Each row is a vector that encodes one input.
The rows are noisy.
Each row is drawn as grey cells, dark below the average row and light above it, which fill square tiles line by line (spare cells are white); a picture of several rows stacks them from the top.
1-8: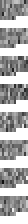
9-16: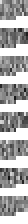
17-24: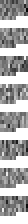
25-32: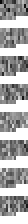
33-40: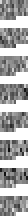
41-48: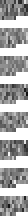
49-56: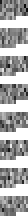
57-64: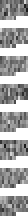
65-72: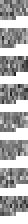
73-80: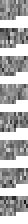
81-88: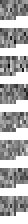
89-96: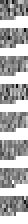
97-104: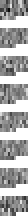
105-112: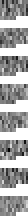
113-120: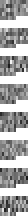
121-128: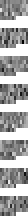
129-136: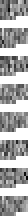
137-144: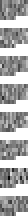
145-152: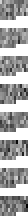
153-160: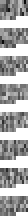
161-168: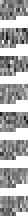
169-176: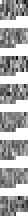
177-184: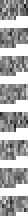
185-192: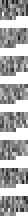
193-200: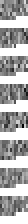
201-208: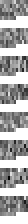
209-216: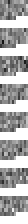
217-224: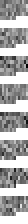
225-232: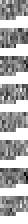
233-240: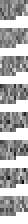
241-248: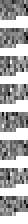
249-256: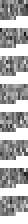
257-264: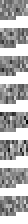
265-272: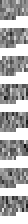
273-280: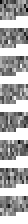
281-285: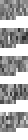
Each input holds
a true/false value, together with either a point on a 7-point line, or a point on an 11-point line.
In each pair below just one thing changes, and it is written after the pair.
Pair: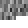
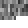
the true/false value
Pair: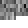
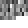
the place on the 7-point line
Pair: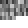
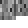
the place on the 7-point line
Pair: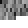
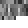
the true/false value
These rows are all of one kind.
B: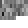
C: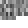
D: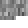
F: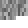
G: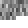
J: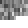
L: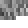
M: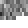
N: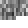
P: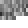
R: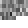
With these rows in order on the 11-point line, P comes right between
L and M.
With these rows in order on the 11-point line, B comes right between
D and L.
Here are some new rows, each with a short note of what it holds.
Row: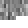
a point on an 11-point line and a true/false value
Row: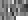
a point on a 7-point line and a true/false value
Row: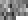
a point on an 11-point line and a true/false value
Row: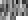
a point on a 7-point line and a true/false value
